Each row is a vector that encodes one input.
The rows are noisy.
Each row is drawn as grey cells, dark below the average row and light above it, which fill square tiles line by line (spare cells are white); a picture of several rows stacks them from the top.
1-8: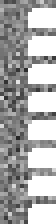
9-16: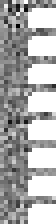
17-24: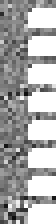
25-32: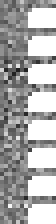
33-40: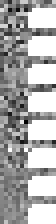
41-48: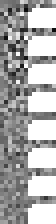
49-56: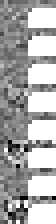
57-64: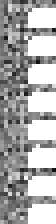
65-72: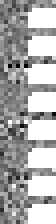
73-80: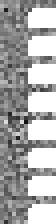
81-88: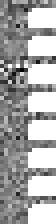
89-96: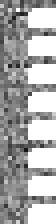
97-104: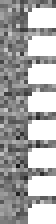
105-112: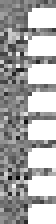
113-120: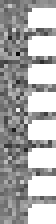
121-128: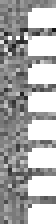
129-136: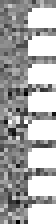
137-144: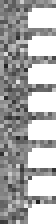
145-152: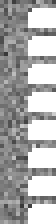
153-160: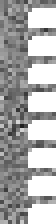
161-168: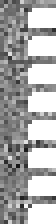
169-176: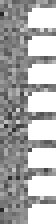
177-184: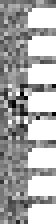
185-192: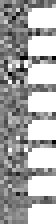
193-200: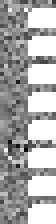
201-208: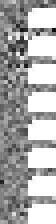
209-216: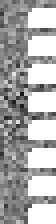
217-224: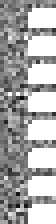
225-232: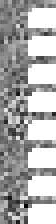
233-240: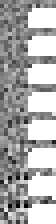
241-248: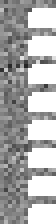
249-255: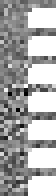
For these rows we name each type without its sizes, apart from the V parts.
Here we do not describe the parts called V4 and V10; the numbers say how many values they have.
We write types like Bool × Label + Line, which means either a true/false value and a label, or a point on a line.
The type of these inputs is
(Bool × Bool × Bool + (Line + V10) × V4) × Label.
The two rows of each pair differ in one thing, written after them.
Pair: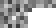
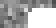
the value of V10
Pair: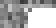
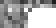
the value of V4
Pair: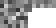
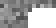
the value of V10
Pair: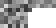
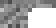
the label
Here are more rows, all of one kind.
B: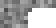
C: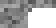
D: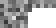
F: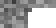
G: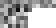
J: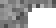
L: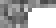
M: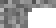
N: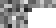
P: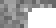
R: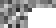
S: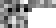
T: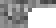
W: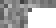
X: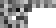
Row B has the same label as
F, M, N and S.
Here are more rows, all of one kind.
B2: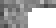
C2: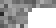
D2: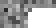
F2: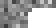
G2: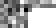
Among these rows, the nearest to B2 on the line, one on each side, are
D2 and F2.
